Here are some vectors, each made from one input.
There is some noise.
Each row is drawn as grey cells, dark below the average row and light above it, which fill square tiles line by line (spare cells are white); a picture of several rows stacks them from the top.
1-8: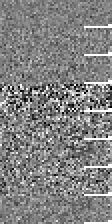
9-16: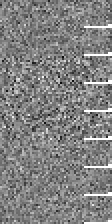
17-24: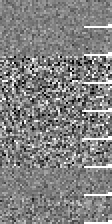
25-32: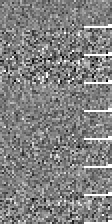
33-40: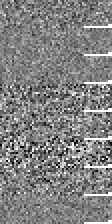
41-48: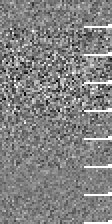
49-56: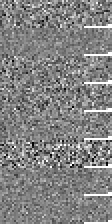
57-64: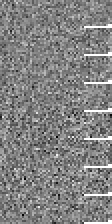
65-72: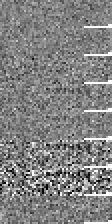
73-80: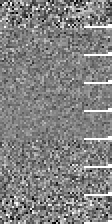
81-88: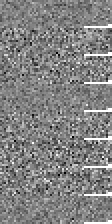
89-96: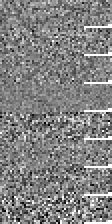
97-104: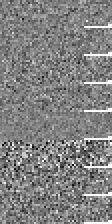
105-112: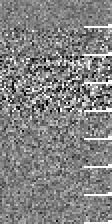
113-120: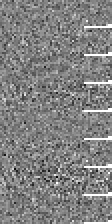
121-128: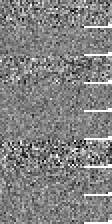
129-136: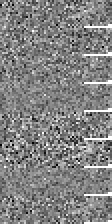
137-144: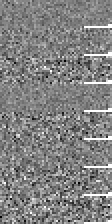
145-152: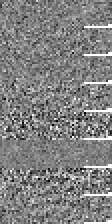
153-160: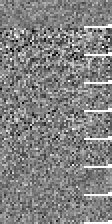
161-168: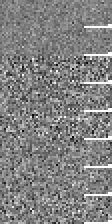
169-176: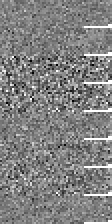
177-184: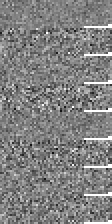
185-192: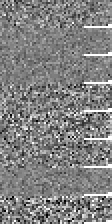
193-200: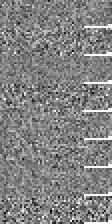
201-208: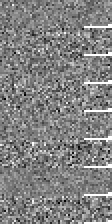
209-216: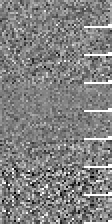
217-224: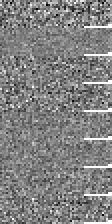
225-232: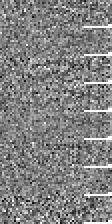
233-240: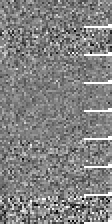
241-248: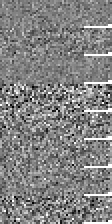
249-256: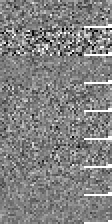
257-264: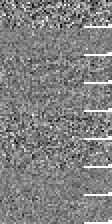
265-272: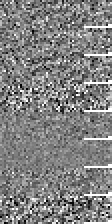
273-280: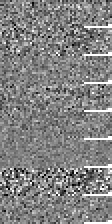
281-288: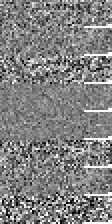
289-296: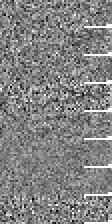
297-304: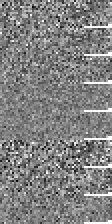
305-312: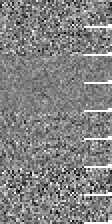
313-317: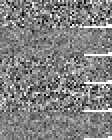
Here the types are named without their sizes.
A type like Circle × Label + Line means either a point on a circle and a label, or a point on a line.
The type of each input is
((Circle + Unit) × Tree + Unit) × Label.
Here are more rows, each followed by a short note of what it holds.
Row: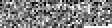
a label
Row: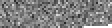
a point on a circle, a label and a node of a tree
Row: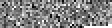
a label and a node of a tree
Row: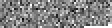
a label
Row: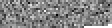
a label
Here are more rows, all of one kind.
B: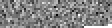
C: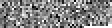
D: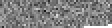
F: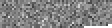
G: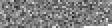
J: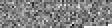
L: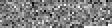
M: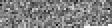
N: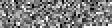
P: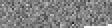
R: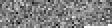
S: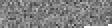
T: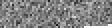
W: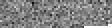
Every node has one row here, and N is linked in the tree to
F, R and S.
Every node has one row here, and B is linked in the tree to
R and W.
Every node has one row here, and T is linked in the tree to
C.
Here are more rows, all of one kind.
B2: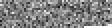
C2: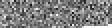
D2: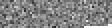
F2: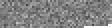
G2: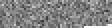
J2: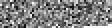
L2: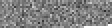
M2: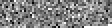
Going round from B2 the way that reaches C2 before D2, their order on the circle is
B2, C2, J2, F2, L2, D2, G2, M2.
